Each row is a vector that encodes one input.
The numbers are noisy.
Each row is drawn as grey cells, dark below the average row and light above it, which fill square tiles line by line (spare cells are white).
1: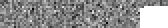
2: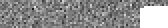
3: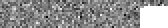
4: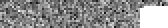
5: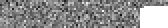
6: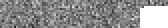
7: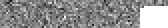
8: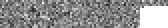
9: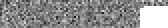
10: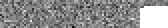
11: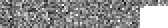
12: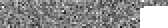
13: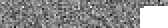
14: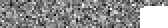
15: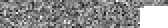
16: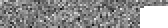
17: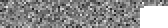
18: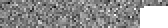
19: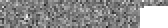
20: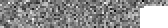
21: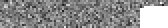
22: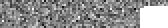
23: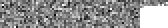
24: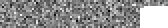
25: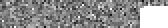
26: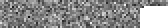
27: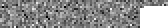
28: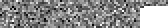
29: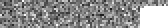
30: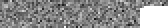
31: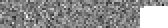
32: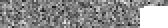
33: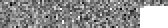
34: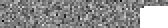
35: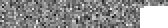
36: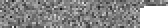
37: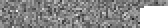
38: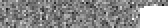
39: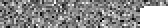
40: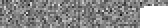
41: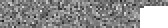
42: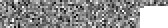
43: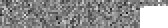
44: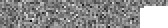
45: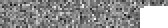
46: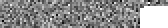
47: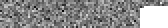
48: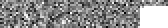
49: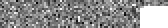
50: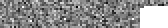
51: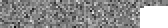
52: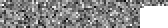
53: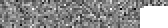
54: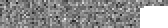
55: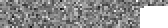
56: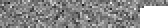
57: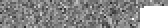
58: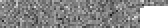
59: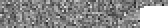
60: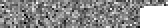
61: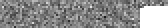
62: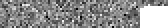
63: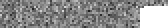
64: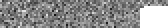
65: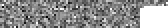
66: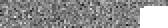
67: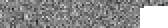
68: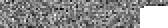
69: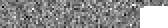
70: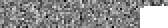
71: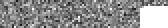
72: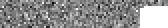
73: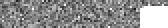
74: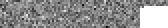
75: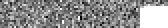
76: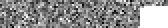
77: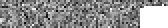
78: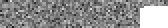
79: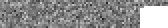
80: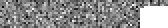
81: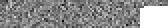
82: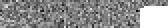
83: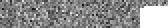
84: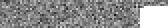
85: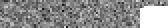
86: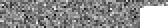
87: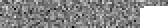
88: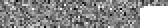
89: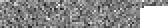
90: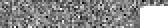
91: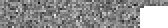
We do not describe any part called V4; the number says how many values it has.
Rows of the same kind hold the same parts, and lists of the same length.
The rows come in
2 kinds.
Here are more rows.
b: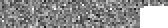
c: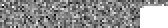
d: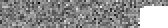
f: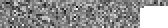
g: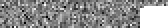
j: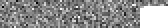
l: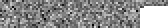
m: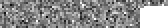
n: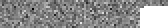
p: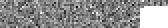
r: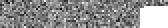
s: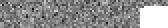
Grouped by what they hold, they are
b, c, g, j, m
d, f, l, n, p, r, s

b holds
a value of V4.
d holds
a point on a 6-point circle and a point on a 9-point circle.
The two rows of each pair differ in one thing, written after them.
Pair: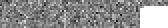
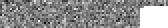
the place on the 9-point circle
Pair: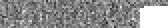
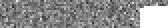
the place on the 9-point circle
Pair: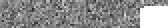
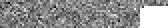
the place on the 6-point circle
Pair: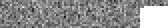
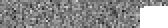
the place on the 9-point circle
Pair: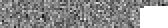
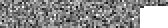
the place on the 6-point circle
